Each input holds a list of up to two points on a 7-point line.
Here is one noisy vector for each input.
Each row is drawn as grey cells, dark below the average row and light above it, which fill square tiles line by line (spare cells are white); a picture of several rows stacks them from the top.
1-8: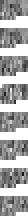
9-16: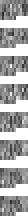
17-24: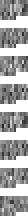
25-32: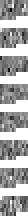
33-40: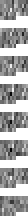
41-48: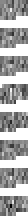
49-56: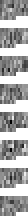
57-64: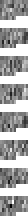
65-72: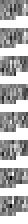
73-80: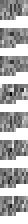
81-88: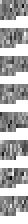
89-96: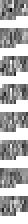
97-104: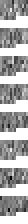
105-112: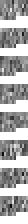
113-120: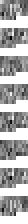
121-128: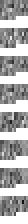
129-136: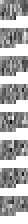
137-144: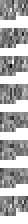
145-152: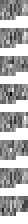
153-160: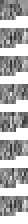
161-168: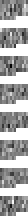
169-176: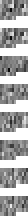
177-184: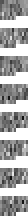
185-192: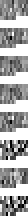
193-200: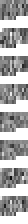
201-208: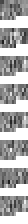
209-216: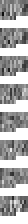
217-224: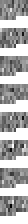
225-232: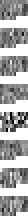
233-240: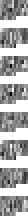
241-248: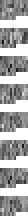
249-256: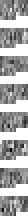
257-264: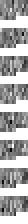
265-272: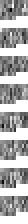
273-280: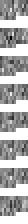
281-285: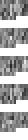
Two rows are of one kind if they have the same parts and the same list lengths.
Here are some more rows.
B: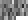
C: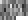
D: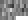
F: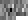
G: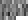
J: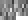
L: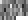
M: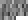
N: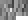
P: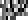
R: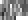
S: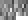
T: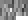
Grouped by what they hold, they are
B, C, F, G, L, M, R
D, J, N, S, T
P

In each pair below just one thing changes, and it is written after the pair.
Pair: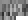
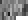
the place on the 7-point line in item 2 of the list
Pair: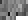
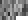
the place on the 7-point line in item 1 of the list
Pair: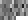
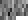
the place on the 7-point line in item 2 of the list
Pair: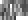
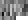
the place on the 7-point line in item 2 of the list
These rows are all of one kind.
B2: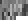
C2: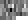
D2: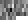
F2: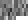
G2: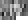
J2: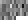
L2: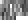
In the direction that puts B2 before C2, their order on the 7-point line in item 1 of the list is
G2, L2, B2, J2, F2, D2, C2.
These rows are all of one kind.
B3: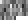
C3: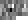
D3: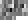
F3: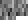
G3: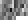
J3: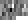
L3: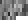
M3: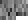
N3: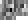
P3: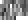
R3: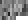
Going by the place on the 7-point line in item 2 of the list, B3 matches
N3 and P3.
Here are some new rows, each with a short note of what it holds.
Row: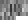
a list of one item
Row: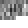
a list of one item
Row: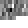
a list of two items
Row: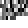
the empty list
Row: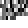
the empty list
